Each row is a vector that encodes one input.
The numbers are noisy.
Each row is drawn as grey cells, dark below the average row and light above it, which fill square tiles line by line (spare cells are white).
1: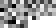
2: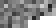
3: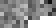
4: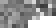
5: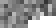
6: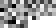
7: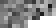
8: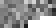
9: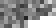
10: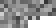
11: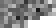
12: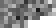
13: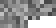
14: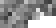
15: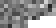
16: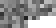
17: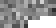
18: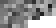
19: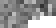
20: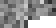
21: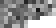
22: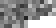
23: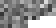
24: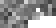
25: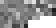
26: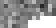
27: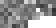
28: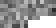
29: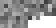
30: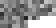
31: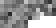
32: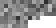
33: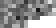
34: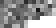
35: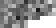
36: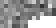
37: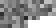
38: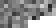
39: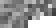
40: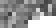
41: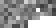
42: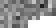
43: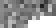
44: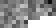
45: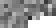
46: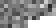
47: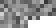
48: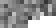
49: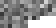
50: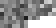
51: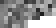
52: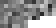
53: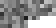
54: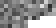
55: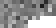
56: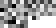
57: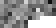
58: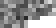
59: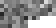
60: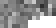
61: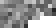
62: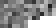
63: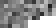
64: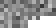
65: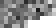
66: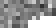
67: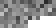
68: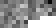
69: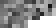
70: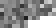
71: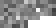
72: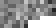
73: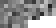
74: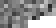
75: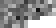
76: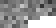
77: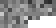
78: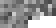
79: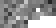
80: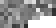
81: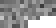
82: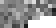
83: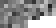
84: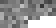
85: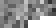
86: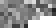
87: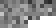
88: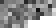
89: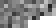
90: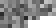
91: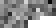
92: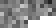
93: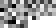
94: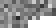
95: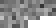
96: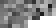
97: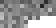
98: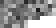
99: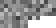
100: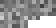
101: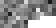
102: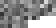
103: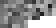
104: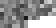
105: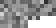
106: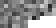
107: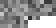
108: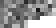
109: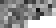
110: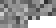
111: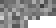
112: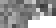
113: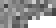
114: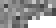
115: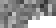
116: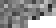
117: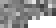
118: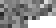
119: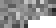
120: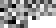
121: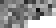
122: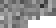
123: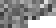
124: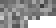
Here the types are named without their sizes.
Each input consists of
a list of points on a circle.
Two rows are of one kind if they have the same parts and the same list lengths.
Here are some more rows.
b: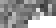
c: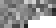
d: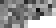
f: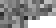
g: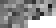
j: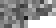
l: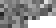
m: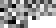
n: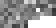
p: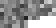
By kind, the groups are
b, c, n
d, f, g, j, l, p
m

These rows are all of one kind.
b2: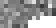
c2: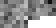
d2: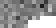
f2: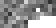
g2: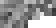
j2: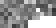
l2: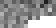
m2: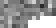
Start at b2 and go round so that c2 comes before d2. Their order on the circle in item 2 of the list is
b2, g2, c2, l2, f2, d2, j2, m2.
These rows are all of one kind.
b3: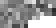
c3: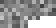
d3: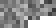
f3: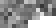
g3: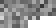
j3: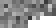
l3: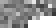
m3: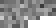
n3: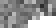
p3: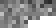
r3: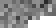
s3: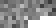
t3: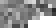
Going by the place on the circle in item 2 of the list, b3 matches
c3, g3 and t3.
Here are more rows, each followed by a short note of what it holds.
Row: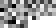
the empty list
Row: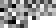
the empty list
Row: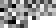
the empty list
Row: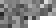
a list of one item
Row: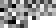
the empty list
